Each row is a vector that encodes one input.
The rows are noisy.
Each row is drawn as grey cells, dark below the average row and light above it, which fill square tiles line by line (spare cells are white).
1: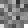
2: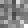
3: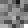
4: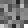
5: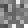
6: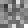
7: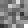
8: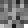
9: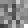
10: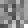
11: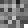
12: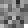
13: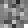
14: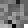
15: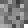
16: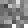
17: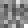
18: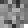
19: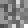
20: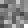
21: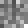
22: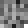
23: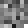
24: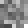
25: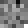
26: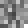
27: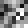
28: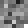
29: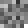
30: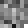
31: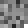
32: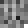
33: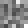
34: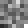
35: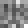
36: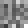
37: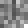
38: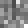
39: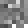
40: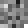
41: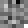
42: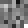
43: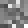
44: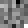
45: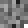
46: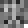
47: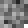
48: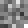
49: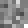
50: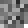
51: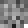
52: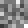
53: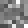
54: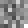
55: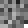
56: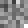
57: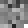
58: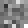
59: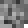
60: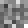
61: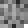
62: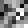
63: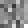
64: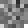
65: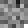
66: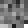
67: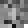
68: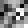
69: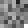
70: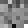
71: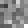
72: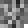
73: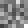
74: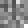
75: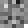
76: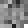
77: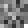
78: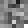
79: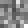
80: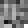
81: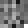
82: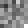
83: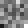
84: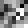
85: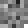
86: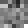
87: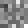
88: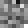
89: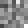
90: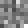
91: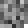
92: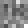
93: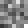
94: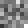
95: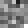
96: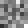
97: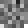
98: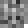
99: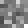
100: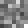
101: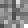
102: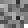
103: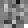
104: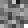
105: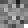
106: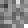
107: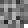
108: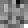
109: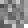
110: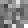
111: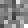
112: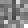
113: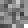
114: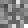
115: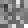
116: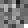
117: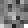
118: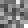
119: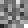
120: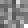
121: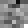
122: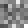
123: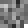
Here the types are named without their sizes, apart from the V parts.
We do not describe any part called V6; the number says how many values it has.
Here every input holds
a list of items, each a true/false value and a value of V6.
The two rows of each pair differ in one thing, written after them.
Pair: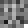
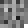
the true/false value in item 2 of the list
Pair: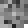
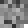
the value of V6 in item 2 of the list
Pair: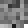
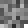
the true/false value in item 1 of the list
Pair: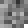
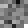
the value of V6 in item 1 of the list
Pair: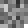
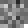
the true/false value in item 2 of the list
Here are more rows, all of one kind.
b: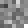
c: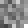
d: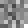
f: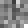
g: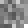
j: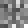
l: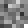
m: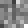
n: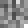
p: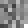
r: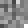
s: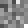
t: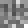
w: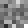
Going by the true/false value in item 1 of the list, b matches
c, g, l and w.
